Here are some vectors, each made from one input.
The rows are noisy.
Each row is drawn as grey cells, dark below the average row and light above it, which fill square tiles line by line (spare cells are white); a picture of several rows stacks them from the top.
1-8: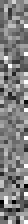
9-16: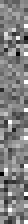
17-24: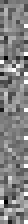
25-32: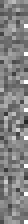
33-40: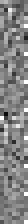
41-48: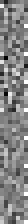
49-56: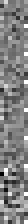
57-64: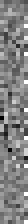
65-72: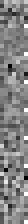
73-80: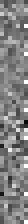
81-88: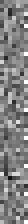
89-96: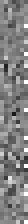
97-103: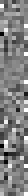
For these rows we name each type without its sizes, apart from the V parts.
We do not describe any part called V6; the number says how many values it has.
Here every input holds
a list of items, each a point on a circle and a value of V6.
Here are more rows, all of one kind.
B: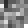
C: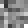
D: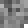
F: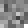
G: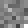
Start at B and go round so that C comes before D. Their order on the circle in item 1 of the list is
B, C, D, F, G.
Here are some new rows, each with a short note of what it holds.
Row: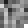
a list of two items
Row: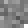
a list of three items
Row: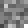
a list of one item
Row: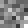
a list of two items
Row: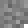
a list of two items
